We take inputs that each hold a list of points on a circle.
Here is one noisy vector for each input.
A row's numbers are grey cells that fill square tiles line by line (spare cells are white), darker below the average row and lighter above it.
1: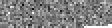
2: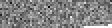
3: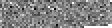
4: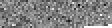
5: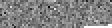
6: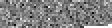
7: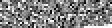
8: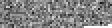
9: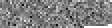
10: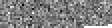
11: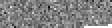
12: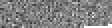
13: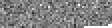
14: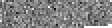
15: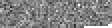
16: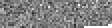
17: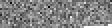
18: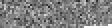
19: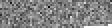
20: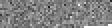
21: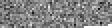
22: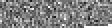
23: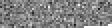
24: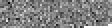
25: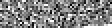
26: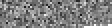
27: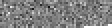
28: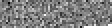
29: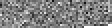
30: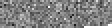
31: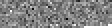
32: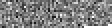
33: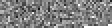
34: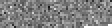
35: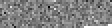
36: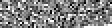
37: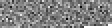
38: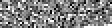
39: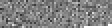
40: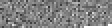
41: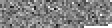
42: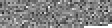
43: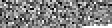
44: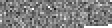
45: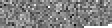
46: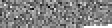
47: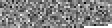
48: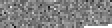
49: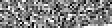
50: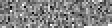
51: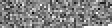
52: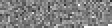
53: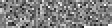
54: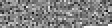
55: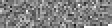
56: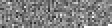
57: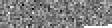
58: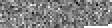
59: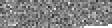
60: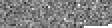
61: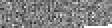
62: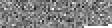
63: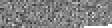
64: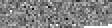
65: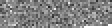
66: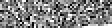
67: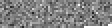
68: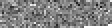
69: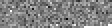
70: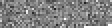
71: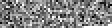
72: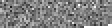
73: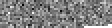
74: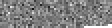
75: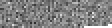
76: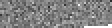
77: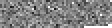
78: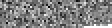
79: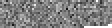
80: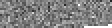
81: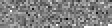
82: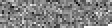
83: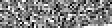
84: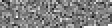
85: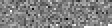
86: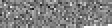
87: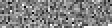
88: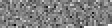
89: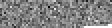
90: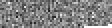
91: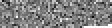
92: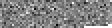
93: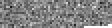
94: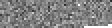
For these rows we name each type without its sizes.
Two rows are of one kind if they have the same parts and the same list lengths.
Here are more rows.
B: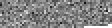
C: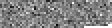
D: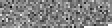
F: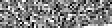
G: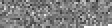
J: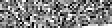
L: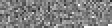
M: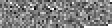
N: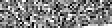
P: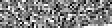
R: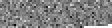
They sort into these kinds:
B, C, D, M, R
F, J, N, P
G, L

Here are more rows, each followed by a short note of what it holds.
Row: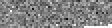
a list of one item
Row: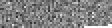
a list of one item
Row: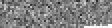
a list of one item
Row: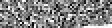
the empty list
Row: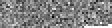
a list of one item
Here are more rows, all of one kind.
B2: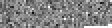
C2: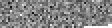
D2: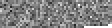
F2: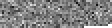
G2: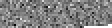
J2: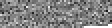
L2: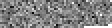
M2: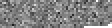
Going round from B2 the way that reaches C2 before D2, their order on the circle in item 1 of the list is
B2, L2, F2, J2, C2, G2, M2, D2.
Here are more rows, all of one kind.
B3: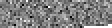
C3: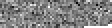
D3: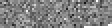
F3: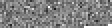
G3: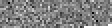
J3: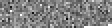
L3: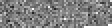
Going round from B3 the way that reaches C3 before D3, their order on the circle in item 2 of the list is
B3, L3, J3, C3, D3, G3, F3.
